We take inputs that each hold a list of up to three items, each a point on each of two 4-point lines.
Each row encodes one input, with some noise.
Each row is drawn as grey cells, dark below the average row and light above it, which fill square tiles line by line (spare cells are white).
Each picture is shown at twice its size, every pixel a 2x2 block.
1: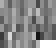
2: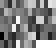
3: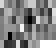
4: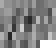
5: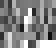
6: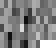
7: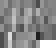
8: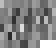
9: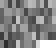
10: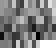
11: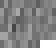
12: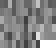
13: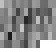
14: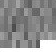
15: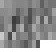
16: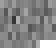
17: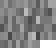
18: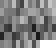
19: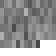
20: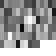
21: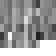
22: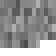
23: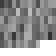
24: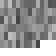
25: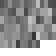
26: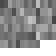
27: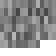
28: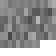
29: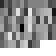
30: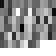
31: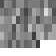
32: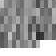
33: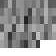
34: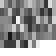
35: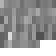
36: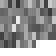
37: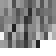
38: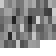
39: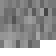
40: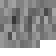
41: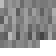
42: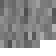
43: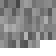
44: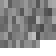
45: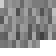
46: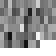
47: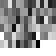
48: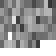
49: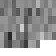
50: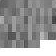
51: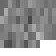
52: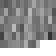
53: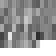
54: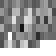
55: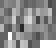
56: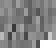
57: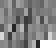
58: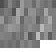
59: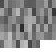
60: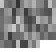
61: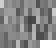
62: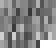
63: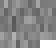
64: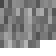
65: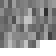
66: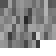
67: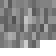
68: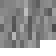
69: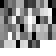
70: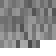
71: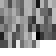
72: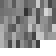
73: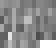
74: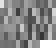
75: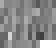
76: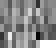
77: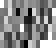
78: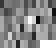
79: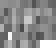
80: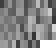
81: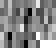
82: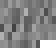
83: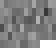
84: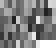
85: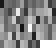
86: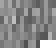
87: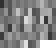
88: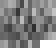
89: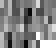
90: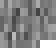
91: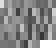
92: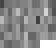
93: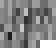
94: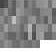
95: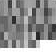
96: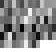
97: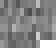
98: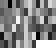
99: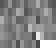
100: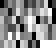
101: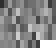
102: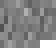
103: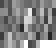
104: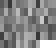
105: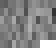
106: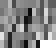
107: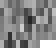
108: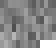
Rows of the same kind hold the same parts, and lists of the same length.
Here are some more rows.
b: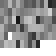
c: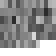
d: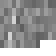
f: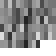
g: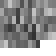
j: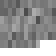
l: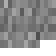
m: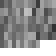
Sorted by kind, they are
b, d
c, f, l, m
g
j

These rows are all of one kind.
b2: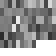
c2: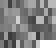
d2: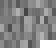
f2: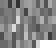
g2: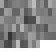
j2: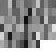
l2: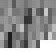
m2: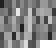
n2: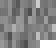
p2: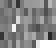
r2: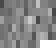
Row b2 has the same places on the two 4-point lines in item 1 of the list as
n2, p2 and r2.
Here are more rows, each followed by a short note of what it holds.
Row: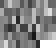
the empty list
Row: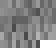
a list of two items
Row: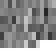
a list of two items
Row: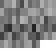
the empty list
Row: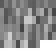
a list of two items
